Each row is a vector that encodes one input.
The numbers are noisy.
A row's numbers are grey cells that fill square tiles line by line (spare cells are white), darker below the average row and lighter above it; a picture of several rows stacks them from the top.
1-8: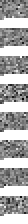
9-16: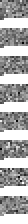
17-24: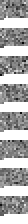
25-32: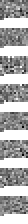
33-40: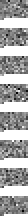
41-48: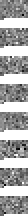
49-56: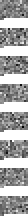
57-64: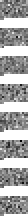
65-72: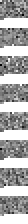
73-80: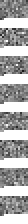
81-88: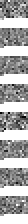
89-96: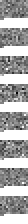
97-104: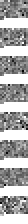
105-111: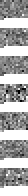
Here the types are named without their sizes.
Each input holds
a point on a line, together with either a point on a circle, or a point on a line.
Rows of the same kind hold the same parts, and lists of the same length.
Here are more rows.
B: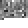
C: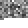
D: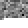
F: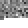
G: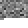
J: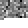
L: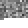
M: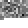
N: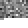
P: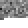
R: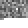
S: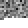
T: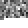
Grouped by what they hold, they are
B, J, S
C, D, F, G, L, M, N, P, R, T

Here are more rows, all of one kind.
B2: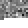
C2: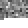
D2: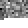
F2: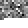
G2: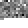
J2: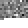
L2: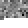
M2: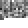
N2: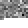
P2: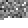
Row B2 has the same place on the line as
C2, D2 and N2.
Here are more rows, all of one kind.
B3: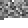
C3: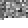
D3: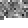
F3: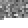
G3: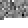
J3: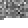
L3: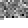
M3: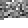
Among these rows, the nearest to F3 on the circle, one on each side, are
J3 and L3.
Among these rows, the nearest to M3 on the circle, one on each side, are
C3 and L3.
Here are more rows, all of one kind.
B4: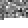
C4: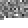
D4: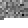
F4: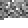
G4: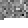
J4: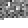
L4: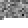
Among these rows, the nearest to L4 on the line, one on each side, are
B4 and G4.
